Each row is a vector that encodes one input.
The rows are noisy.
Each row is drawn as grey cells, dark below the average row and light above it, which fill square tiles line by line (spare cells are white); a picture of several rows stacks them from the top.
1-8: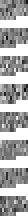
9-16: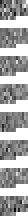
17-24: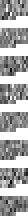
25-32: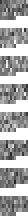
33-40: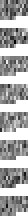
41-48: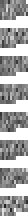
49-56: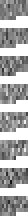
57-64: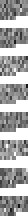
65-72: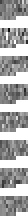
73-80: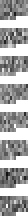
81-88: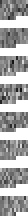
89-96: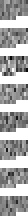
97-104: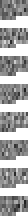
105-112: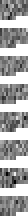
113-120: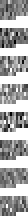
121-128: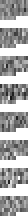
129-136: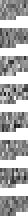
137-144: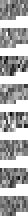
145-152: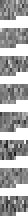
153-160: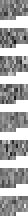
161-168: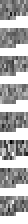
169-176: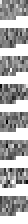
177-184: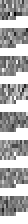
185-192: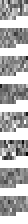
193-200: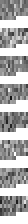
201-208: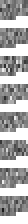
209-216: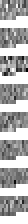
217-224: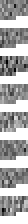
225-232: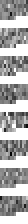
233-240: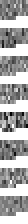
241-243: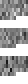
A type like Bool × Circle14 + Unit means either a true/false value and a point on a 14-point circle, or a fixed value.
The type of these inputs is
(Bool × Circle5 + Label9) × Circle11 + Unit.
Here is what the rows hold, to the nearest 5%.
About 95% of them hold a point on an 11-point circle, together with either a point on a 5-point circle and a true/false value, or one of 9 labels. The rest hold a fixed value.
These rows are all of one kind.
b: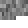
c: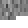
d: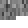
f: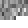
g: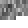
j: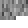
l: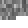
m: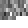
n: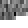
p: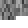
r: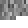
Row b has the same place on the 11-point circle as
d and p.
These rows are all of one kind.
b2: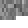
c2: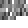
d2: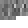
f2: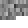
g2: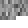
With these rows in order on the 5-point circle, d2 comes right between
c2 and f2.
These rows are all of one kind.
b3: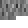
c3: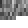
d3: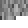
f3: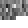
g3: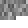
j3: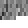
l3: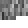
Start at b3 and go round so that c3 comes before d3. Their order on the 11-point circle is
b3, c3, d3, g3, f3, l3, j3.
